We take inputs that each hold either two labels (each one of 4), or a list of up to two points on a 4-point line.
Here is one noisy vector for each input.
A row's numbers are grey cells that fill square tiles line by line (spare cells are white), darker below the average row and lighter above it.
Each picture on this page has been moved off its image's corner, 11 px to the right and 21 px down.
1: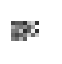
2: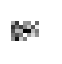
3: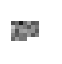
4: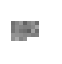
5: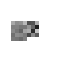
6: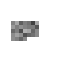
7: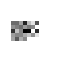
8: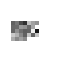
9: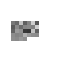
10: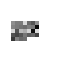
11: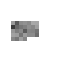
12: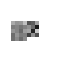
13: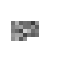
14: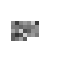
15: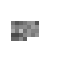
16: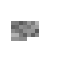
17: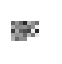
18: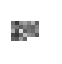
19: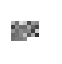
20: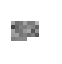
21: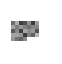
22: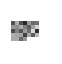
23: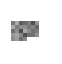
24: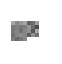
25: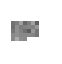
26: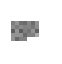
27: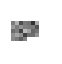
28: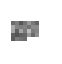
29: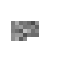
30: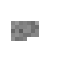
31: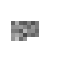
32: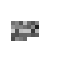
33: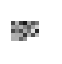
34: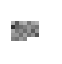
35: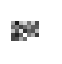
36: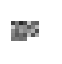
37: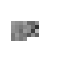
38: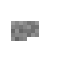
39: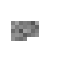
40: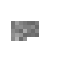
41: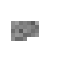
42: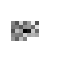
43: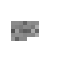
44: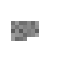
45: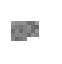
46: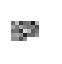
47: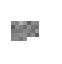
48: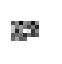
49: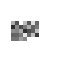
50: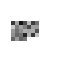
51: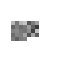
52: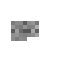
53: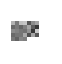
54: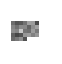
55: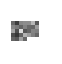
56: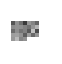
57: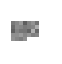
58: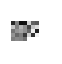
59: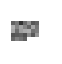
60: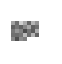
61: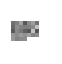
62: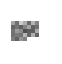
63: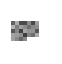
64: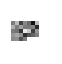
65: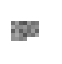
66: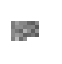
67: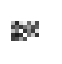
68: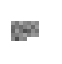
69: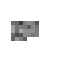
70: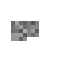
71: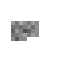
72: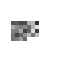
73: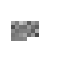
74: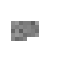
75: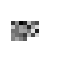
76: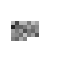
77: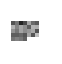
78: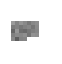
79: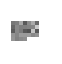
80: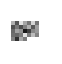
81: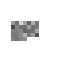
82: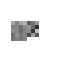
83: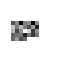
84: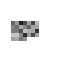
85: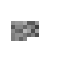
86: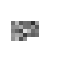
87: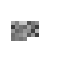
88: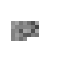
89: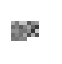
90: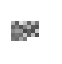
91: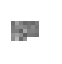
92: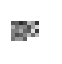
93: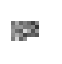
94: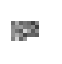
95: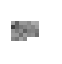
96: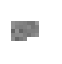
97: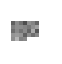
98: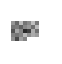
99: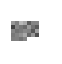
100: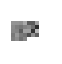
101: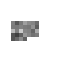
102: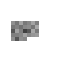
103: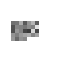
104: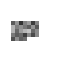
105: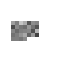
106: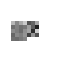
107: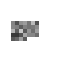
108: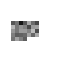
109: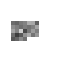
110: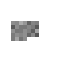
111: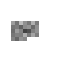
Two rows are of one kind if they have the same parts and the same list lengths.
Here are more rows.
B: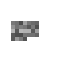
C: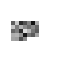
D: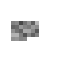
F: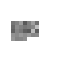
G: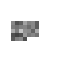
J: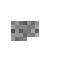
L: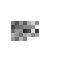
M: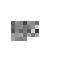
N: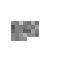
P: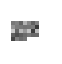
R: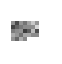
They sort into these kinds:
B, G, P
C, J
D, L, R
F, M, N

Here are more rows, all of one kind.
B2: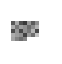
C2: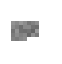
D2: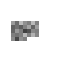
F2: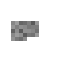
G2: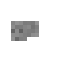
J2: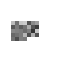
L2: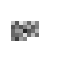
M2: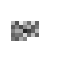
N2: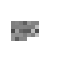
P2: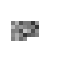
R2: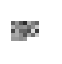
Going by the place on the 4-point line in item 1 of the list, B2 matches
F2, G2 and L2.
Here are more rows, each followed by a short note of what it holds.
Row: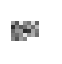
a list of one item
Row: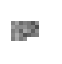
a list of two items
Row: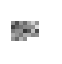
the empty list
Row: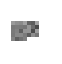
a list of two items
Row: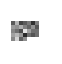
a list of one item
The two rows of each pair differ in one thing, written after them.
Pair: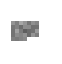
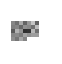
the place on the 4-point line in item 1 of the list
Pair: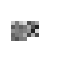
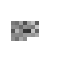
the place on the 4-point line in item 1 of the list
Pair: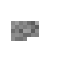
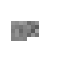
the place on the 4-point line in item 1 of the list
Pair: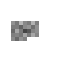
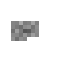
the place on the 4-point line in item 2 of the list
